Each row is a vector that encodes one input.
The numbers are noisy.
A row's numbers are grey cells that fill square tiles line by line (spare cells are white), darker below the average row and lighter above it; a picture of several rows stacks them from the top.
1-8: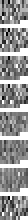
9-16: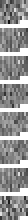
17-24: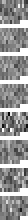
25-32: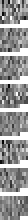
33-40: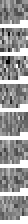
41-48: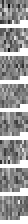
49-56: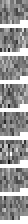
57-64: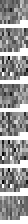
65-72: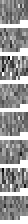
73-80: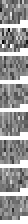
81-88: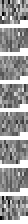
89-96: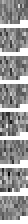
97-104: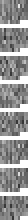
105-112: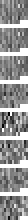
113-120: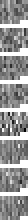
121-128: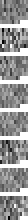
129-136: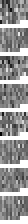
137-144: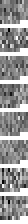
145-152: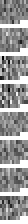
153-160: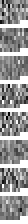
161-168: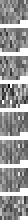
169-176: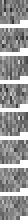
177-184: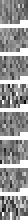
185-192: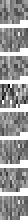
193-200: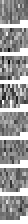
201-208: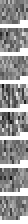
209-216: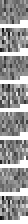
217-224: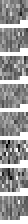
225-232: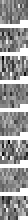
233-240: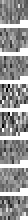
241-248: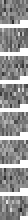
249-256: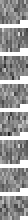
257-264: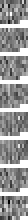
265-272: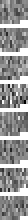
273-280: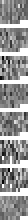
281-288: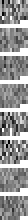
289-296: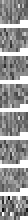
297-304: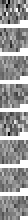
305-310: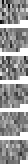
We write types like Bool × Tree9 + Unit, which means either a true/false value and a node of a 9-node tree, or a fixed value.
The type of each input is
Label7 × Line8.
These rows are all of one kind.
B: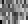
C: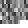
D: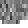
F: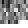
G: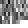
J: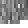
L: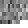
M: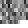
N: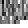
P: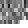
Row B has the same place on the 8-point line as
C, F and M.
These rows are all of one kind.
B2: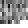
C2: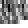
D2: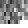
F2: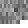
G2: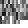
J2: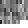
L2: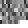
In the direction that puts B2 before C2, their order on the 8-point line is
F2, J2, D2, B2, L2, C2, G2.
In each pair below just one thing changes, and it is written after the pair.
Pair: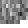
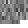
the label
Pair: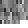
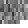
the label
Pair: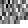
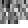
the place on the 8-point line
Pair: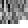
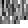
the place on the 8-point line
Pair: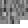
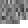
the label
